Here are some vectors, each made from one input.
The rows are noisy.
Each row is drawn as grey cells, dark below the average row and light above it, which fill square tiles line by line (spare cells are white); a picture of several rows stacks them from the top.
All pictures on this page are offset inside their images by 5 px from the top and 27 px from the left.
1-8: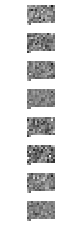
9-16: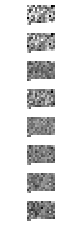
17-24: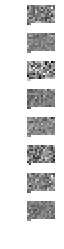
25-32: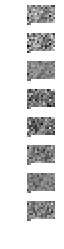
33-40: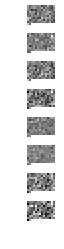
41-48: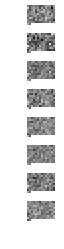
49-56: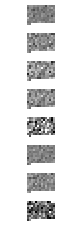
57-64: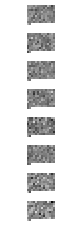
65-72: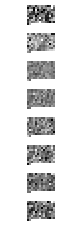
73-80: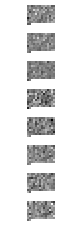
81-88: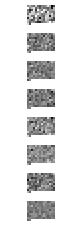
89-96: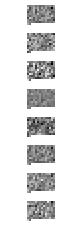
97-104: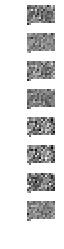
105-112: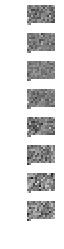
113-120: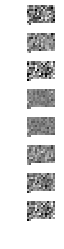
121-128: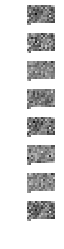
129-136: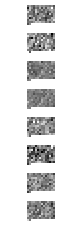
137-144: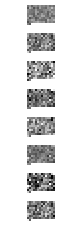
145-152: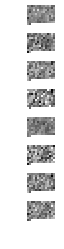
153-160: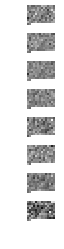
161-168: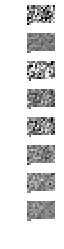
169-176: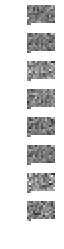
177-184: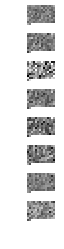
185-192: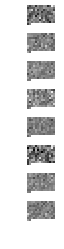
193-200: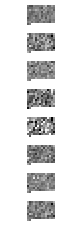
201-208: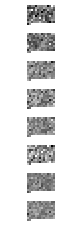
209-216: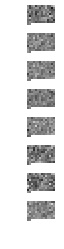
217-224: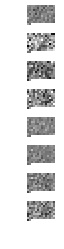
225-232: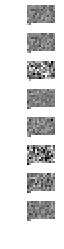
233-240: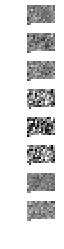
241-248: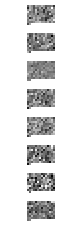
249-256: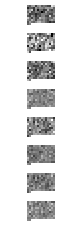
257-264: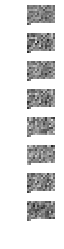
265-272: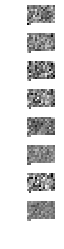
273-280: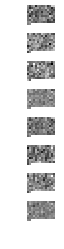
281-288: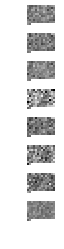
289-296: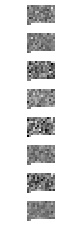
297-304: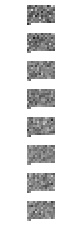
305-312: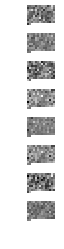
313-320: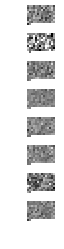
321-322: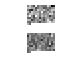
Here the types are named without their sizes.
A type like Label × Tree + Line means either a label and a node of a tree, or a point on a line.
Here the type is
Bool × (Circle + Tree) + Unit.
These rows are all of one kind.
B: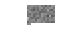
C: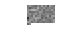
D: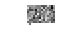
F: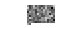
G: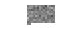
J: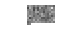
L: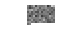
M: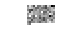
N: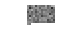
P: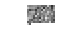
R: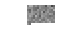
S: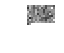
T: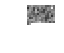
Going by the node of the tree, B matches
L and S.
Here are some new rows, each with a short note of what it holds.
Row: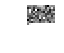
a fixed value
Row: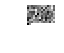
a point on a circle and a true/false value
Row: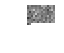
a point on a circle and a true/false value
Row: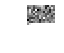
a fixed value
